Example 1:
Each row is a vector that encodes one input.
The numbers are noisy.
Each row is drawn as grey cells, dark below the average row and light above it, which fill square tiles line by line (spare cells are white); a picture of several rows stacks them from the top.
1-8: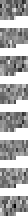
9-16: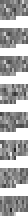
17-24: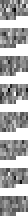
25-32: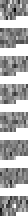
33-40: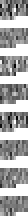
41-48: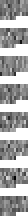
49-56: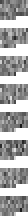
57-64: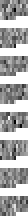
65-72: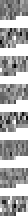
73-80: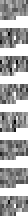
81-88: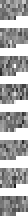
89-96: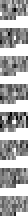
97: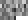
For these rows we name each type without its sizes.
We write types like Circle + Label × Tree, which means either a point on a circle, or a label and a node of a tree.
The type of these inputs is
Bool × Bool × Bool × Bool.
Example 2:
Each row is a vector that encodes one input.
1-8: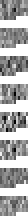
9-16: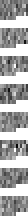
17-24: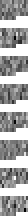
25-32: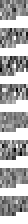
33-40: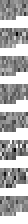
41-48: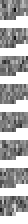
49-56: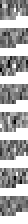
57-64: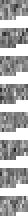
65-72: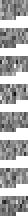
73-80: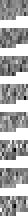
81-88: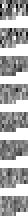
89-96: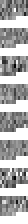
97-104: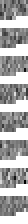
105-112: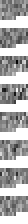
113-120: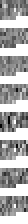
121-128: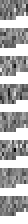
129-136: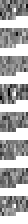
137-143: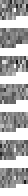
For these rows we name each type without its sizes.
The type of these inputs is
Bool × Bool × Bool × Bool + Unit.
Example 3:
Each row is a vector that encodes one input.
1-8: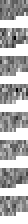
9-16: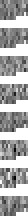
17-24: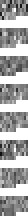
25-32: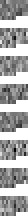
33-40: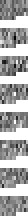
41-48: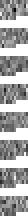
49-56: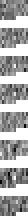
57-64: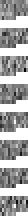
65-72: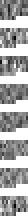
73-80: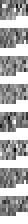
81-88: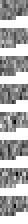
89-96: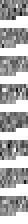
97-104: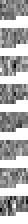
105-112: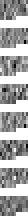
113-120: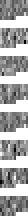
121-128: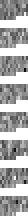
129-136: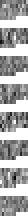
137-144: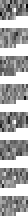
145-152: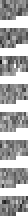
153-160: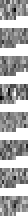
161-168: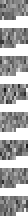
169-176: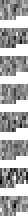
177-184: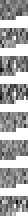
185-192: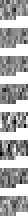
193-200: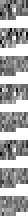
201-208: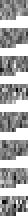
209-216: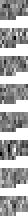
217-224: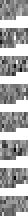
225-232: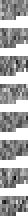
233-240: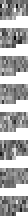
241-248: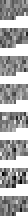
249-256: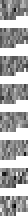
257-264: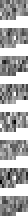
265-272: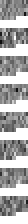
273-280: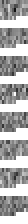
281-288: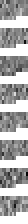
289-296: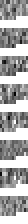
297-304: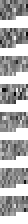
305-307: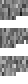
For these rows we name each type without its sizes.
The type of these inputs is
Bool × Bool × Bool × Bool + Unit.
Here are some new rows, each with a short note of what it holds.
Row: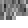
a fixed value
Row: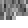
a fixed value
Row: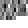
a fixed value
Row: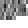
a fixed value
